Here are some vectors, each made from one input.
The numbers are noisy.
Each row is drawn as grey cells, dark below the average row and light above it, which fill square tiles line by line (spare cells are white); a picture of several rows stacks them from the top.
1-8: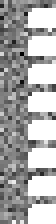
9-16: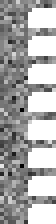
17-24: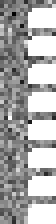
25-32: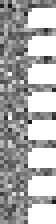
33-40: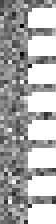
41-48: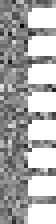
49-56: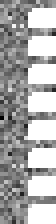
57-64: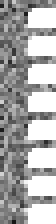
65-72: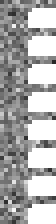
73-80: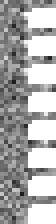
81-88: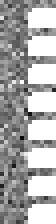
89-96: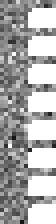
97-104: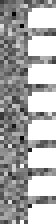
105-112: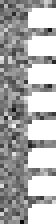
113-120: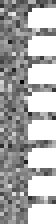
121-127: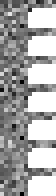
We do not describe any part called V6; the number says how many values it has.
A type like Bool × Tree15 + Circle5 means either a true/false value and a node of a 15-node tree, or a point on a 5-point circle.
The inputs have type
List3(Line5) × V6.
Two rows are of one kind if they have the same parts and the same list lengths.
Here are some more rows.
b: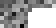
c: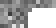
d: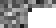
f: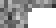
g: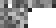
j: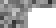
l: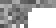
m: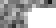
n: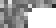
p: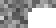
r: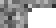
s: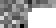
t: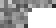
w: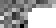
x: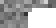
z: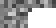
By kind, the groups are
b, c, p, r, t, w
d, g, z
f, l, n, s
j, m, x

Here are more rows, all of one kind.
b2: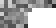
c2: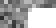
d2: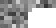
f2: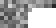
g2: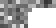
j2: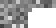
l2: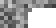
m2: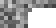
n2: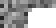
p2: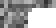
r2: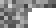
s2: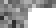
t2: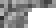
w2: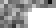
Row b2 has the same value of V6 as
f2, l2, m2 and r2.
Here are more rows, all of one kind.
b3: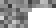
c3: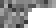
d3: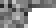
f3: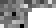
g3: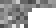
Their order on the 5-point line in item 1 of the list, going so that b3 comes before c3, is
f3, d3, g3, b3, c3.
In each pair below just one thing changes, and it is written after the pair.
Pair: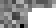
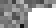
the place on the 5-point line in item 1 of the list
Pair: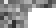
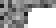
the value of V6
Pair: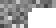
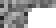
the value of V6
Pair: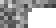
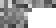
the place on the 5-point line in item 1 of the list
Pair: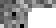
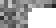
the value of V6
